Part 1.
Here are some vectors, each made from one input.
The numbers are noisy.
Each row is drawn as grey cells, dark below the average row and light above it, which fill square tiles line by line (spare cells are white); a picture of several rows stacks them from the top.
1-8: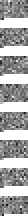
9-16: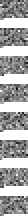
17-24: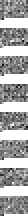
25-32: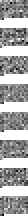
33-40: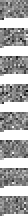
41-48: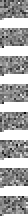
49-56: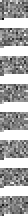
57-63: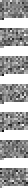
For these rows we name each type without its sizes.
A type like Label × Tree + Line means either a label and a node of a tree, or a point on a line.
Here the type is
Line + Tree.
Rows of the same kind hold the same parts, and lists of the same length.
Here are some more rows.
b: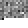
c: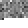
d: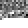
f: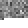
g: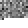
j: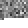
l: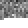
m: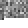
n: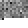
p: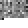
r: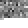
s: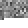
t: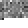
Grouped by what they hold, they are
b, c, f, g, j, m, n, p, s, t
d, l, r

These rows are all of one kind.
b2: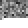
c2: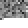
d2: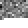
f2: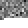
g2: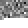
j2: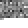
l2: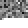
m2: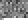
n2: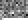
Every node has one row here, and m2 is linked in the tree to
d2, j2, l2 and n2.
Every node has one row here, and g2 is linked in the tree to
j2.
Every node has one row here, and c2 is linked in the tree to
l2.
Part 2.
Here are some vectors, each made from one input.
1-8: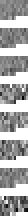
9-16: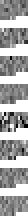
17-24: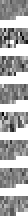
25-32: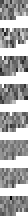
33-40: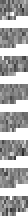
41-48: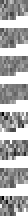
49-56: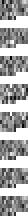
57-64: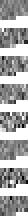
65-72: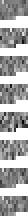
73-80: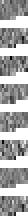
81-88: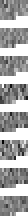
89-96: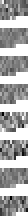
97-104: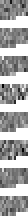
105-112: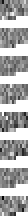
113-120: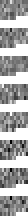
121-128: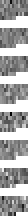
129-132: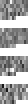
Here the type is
Line4 + Line7.
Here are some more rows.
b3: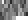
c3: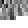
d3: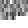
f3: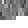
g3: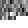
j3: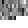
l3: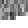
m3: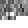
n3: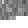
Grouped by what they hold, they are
b3, c3, d3, f3, l3, n3
g3, j3, m3

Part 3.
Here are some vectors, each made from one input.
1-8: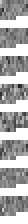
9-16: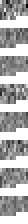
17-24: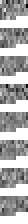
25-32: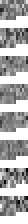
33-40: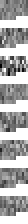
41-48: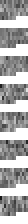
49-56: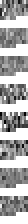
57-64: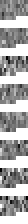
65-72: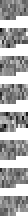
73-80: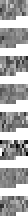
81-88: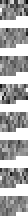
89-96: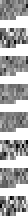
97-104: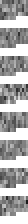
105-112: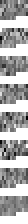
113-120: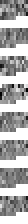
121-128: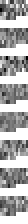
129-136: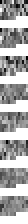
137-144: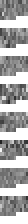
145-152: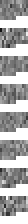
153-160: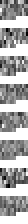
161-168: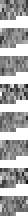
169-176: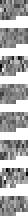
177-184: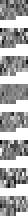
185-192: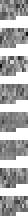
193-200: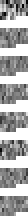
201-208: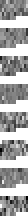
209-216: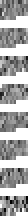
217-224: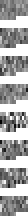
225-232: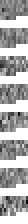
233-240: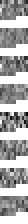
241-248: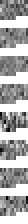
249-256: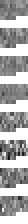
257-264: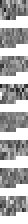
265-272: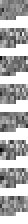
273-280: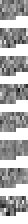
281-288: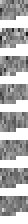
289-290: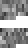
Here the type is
Bool × Bool × Bool × Bool + Tree18.
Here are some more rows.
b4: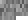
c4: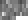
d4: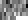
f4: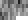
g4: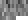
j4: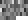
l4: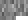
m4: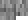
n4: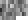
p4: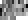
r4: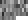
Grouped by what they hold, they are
b4, d4, j4, m4, p4
c4, f4, g4, l4, n4, r4

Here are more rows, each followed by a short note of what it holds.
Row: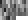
four true/false values
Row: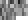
a node of an 18-node tree
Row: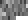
a node of an 18-node tree
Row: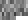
a node of an 18-node tree
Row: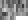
a node of an 18-node tree
